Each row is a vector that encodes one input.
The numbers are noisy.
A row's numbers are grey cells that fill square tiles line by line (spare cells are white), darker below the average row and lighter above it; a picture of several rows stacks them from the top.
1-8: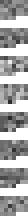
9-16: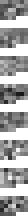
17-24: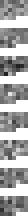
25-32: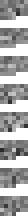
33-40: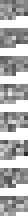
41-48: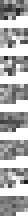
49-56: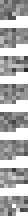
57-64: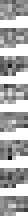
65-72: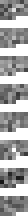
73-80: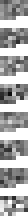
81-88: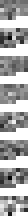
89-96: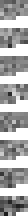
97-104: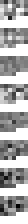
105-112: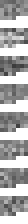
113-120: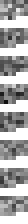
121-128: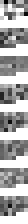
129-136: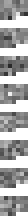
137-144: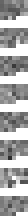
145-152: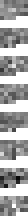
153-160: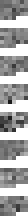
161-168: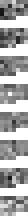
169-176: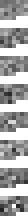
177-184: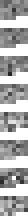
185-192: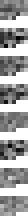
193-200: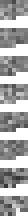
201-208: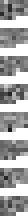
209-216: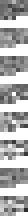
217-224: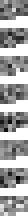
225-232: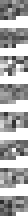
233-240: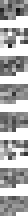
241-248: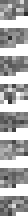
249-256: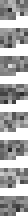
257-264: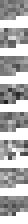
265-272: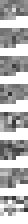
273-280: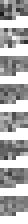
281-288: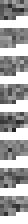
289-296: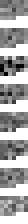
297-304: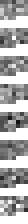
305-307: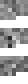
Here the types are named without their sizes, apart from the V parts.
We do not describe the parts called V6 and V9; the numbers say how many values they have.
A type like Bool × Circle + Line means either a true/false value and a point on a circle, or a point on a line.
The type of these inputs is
(Bool × (Circle + Unit) + V6) × V9.
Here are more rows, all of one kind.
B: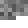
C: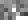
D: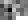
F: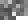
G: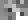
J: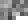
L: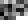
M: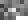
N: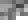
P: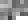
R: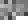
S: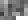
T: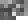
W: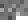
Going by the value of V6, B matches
J, N, P and S.
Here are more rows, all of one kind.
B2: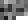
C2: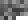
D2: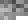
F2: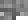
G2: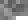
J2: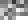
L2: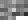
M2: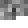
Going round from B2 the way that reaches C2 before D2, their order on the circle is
B2, G2, L2, M2, C2, F2, J2, D2.
